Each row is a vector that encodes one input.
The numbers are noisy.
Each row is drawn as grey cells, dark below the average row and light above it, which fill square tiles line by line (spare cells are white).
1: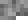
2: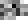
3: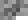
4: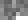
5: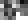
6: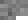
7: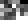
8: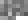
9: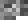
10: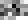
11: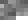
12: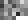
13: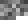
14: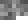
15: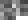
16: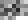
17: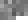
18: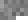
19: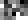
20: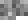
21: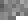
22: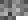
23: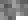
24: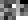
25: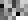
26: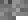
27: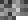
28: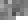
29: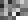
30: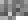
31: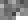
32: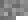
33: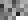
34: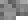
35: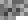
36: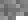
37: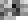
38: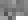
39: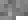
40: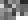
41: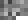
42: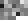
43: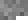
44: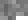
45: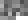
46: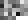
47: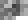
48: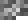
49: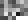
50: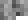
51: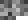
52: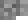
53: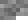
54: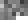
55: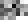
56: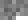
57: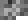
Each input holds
a list of up to two points on a 5-point line.
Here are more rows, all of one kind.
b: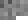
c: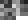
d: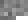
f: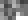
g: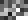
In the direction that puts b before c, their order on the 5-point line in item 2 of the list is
g, b, d, f, c.
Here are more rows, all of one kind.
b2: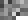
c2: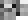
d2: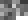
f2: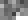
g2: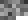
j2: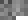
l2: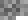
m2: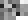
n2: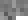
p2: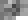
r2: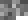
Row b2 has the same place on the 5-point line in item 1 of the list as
j2 and l2.
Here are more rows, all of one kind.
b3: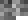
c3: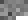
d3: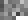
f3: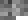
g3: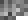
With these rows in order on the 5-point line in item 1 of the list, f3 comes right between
b3 and g3.
